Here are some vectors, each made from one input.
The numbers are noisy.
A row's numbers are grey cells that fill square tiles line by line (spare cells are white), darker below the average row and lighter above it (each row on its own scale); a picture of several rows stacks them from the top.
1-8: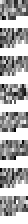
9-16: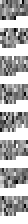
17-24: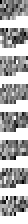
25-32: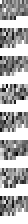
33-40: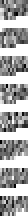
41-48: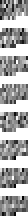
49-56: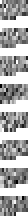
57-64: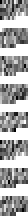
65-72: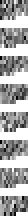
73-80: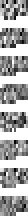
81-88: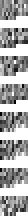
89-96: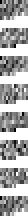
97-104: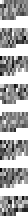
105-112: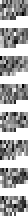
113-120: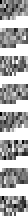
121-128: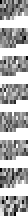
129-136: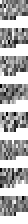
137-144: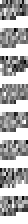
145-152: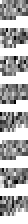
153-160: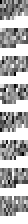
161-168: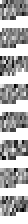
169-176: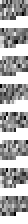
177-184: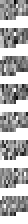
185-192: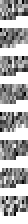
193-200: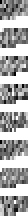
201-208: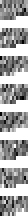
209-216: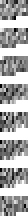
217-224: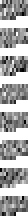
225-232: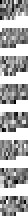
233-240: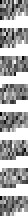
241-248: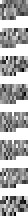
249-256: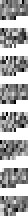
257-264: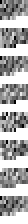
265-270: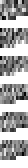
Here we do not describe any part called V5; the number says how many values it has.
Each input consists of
either a point on a 10-point circle and a value of V5, or a point on a 4-point line.
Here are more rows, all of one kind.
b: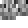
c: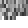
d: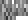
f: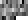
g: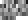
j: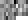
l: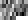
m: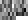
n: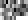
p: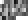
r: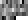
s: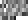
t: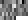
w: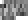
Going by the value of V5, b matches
c, d, g and s.
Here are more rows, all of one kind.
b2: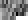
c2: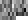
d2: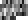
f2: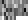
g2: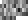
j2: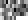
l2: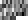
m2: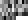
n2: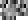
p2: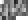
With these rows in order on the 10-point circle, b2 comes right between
f2 and j2.
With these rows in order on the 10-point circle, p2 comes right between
g2 and m2.
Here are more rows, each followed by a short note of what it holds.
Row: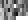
a point on a 10-point circle and a value of V5
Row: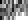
a point on a 4-point line
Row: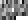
a point on a 10-point circle and a value of V5
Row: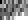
a point on a 4-point line
